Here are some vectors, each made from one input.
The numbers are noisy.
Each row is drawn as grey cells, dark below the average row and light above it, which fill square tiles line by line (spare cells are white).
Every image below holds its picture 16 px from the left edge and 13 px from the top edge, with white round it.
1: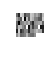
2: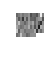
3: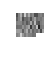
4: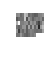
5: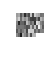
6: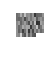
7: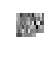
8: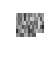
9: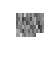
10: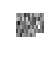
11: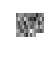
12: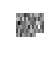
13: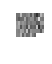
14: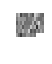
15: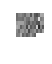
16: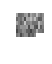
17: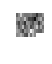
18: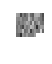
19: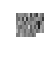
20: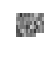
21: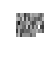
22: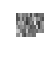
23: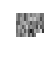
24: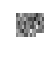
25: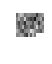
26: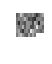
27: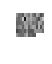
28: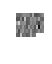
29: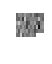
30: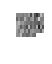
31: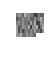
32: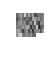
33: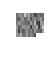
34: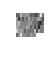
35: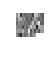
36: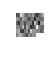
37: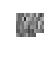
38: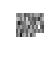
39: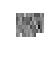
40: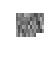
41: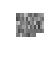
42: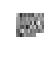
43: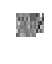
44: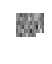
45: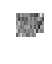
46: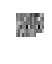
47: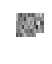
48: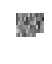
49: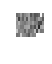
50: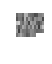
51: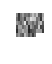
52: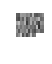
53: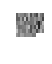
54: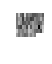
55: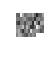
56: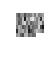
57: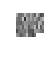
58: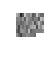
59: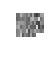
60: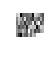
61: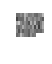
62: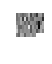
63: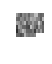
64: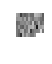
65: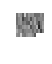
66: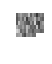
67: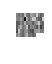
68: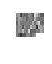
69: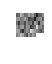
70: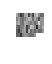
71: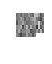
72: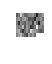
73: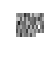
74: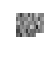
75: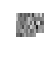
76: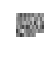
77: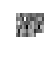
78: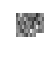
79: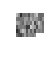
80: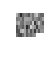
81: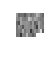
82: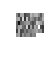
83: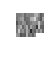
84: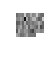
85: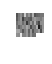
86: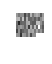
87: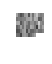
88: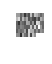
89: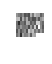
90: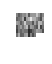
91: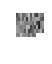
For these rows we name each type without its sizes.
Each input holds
a true/false value, together with either a point on a circle, or a fixed value.
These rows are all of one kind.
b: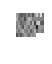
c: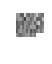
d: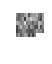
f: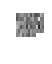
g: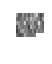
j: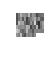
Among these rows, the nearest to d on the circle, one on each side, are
c and g.
